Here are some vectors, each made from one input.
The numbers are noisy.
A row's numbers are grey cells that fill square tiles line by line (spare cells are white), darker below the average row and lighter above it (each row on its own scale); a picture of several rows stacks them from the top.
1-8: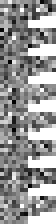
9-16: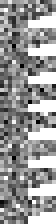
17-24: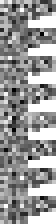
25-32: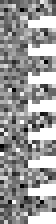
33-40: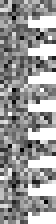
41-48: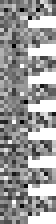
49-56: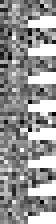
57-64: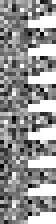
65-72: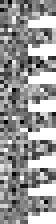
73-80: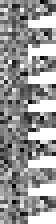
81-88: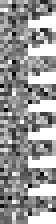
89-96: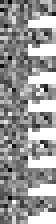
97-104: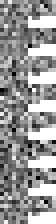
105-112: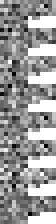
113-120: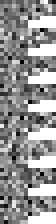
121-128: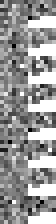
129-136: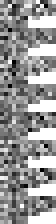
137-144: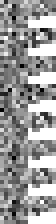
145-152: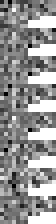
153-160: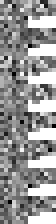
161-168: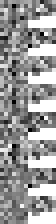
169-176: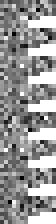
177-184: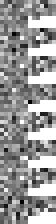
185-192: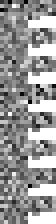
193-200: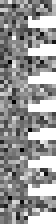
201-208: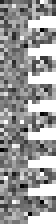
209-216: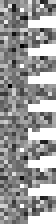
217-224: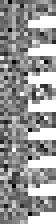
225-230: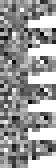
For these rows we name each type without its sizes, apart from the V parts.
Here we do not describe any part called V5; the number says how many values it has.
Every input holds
a list of items, each a true/false value and a value of V5.
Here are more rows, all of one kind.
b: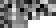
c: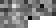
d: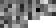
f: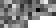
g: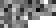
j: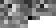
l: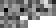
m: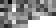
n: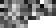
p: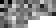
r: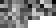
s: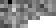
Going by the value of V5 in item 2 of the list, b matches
j, m and s.
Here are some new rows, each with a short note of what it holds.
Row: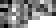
a list of two items
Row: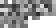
a list of one item
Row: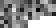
a list of two items
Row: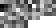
the empty list
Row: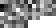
the empty list
